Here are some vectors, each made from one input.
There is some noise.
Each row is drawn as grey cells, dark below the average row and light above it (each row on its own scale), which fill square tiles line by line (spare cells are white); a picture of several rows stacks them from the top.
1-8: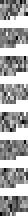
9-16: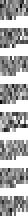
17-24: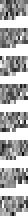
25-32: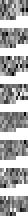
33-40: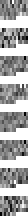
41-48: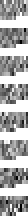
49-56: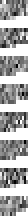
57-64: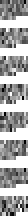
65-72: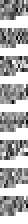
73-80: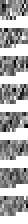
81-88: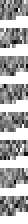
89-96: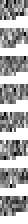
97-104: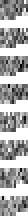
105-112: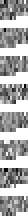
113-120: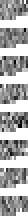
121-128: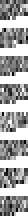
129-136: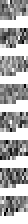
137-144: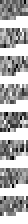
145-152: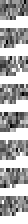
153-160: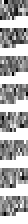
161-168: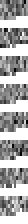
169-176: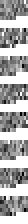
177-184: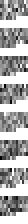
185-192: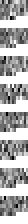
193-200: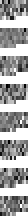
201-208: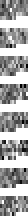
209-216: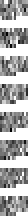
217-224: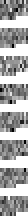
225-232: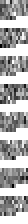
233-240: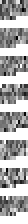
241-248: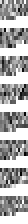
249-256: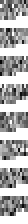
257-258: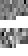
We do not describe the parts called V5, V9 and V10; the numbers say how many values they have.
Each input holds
a point on an 8-point line and a value of V5, together with either a point on an 8-point line and a true/false value, or a value of V9 and a value of V10.
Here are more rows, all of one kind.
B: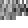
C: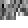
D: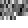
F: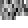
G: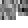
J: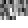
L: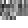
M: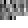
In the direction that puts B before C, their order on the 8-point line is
M, G, J, L, B, F, C, D.
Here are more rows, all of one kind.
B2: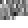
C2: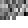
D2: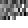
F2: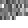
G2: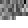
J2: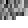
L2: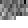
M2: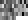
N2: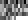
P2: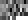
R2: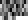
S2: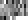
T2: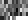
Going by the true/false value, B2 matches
C2, F2, R2 and S2.
